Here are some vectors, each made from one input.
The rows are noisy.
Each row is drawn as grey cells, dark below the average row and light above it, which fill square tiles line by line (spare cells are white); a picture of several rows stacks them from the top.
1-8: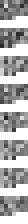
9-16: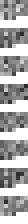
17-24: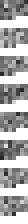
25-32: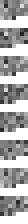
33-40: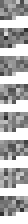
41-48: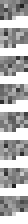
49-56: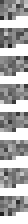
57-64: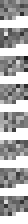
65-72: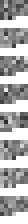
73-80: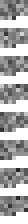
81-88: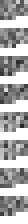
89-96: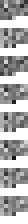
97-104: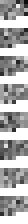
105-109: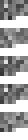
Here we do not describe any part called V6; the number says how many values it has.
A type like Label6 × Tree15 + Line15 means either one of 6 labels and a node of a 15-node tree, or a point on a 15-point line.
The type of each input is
Bool × (Line8 + V6).
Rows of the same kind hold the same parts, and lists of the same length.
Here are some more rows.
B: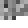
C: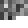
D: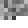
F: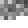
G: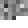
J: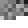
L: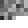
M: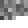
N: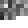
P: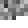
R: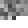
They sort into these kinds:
B, D, G, L, M, P
C, F, J, N, R

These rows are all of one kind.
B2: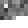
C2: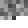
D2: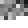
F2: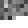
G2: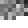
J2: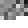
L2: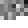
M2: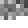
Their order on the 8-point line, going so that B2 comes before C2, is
B2, C2, L2, J2, F2, G2, D2, M2.
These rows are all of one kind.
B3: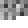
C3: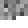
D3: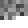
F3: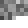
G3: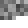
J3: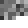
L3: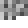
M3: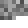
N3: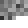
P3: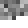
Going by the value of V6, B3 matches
C3, D3, J3 and P3.
